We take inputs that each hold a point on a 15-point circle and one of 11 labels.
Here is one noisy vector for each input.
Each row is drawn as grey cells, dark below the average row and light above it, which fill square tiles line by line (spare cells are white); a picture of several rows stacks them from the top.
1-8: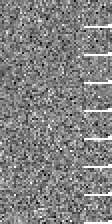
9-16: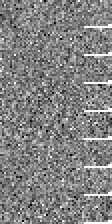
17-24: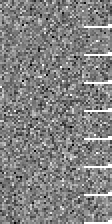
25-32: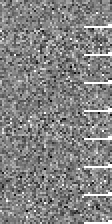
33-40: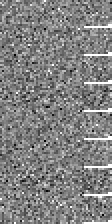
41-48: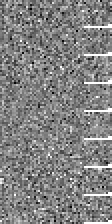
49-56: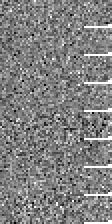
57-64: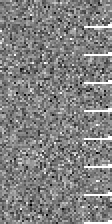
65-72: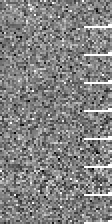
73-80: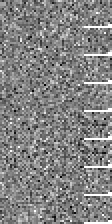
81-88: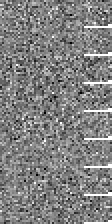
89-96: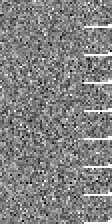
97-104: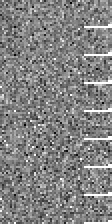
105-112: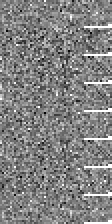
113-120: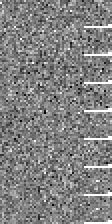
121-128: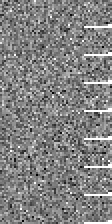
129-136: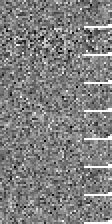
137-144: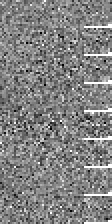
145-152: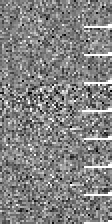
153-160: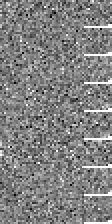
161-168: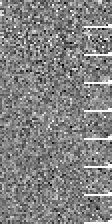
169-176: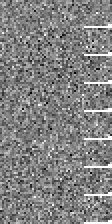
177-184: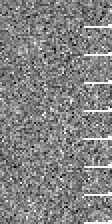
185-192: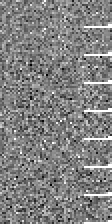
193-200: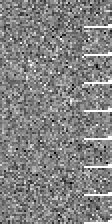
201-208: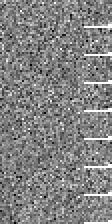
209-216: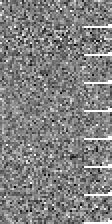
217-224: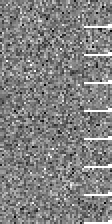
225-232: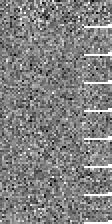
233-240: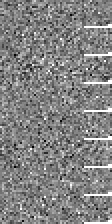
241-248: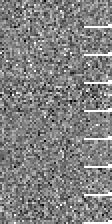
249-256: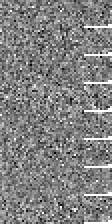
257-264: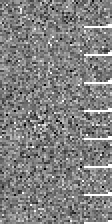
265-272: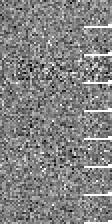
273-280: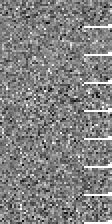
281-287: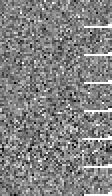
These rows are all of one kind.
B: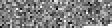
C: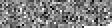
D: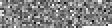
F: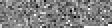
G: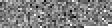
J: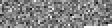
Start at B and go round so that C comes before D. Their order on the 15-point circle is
B, C, G, F, D, J.
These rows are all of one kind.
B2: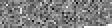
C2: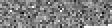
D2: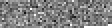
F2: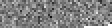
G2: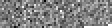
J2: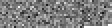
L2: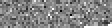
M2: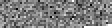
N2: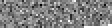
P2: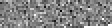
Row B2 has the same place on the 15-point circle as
D2, J2 and M2.
